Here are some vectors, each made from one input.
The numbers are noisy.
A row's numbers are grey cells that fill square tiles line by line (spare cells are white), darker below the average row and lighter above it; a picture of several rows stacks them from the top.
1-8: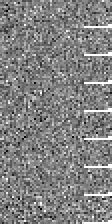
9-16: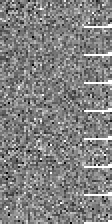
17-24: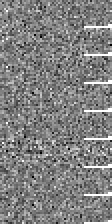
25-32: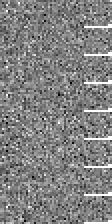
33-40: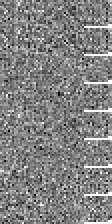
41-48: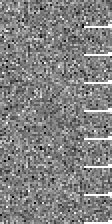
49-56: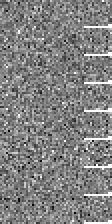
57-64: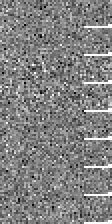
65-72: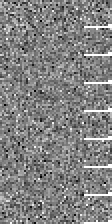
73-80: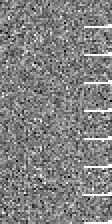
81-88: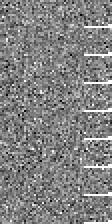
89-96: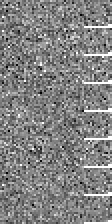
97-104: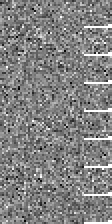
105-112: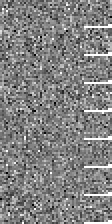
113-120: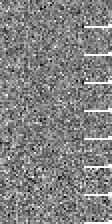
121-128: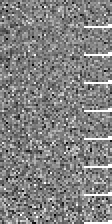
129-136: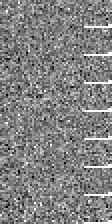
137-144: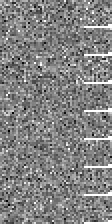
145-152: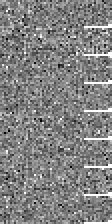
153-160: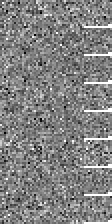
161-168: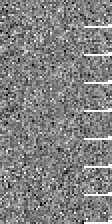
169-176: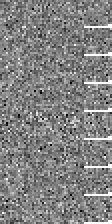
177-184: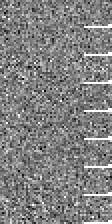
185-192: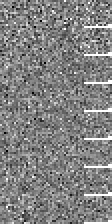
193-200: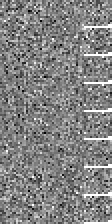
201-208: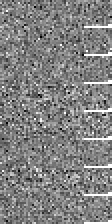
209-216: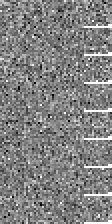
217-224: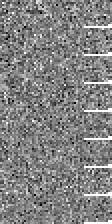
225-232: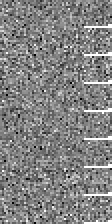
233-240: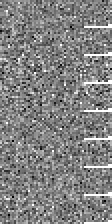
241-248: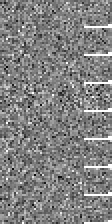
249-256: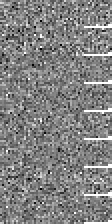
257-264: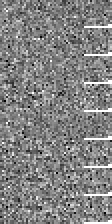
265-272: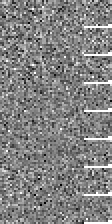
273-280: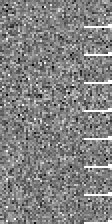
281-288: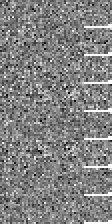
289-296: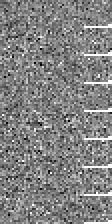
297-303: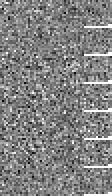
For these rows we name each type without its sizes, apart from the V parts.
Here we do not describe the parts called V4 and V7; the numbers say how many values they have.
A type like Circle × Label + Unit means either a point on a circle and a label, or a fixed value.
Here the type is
(Label + Tree) × (Line × V4 + List(V7)).
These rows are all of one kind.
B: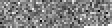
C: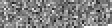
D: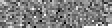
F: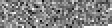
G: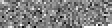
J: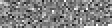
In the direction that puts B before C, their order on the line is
F, B, C, G, J, D.
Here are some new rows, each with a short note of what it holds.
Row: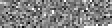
a label, a point on a line and a value of V4
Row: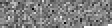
a node of a tree, together with a list of two items
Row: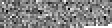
a point on a line, a node of a tree and a value of V4
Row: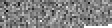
a node of a tree, together with a list of one item
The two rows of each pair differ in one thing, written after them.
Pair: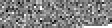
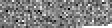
the place on the line
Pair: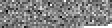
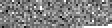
the node of the tree
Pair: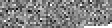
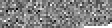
the node of the tree
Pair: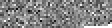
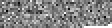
the node of the tree
